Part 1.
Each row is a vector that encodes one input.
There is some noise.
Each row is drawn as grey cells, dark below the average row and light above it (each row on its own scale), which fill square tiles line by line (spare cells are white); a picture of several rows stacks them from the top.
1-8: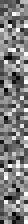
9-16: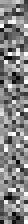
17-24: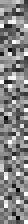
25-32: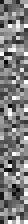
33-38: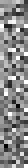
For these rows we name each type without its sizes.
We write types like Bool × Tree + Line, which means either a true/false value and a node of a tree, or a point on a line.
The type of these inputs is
Circle.
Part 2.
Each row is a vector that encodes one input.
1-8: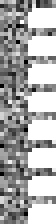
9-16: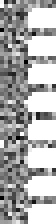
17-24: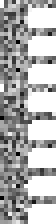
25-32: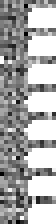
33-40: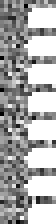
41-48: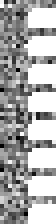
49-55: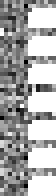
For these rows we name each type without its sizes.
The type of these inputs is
Tree.
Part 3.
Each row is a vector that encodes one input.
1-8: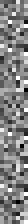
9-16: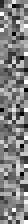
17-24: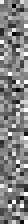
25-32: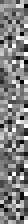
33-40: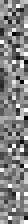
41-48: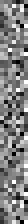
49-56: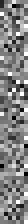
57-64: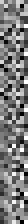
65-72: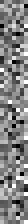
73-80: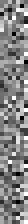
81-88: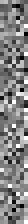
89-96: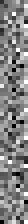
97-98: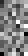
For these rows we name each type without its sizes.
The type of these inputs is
Line.
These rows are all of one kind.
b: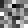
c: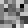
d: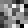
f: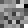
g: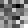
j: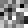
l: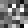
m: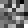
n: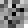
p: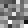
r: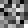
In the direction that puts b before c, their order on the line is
g, b, p, j, c, n, f, d, l, m, r.
